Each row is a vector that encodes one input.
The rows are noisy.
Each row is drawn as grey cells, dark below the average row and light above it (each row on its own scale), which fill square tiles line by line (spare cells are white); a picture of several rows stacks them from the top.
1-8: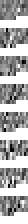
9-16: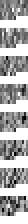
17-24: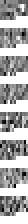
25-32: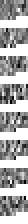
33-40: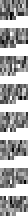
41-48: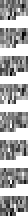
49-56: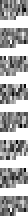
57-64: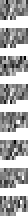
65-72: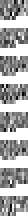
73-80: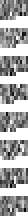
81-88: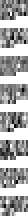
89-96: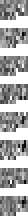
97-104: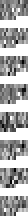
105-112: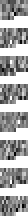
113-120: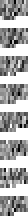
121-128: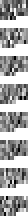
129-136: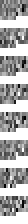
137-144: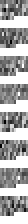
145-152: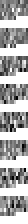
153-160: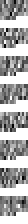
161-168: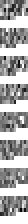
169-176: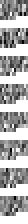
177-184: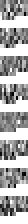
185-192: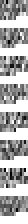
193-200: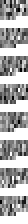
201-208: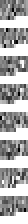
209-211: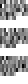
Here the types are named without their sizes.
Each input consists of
a point on a line, together with either a fixed value, or four true/false values.
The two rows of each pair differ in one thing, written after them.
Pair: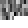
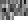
one of the four true/false values
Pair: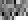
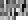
the place on the line
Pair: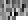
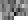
the place on the line
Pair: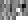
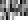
the place on the line
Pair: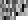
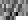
the place on the line
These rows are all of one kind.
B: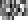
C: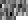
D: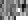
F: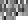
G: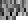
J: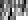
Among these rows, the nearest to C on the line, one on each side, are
B and G.
